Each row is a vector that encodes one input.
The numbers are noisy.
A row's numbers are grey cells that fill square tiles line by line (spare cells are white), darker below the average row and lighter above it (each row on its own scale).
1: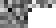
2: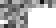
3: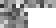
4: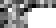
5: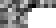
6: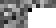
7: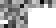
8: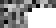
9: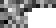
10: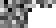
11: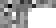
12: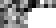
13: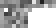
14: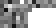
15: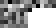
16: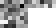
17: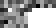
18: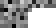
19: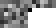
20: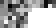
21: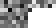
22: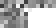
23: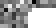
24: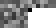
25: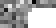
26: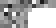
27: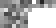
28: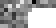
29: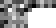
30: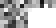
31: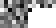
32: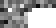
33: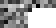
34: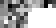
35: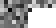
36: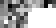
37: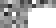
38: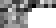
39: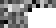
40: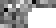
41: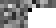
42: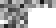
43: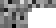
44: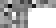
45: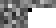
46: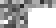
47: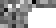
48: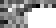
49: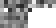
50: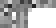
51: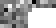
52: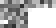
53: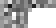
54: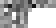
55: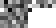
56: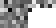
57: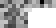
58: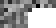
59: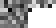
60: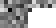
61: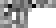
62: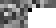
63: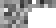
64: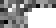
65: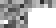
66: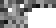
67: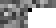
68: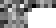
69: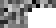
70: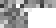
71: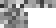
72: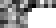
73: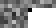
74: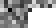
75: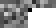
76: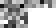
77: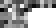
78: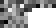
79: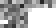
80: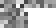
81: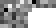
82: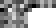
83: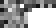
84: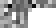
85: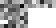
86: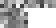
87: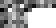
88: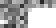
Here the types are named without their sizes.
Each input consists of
either a fixed value, or a node of a tree and a true/false value.
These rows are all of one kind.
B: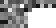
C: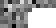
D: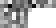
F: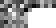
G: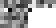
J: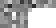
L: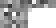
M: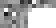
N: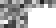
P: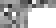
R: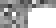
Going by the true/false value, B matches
C and F.
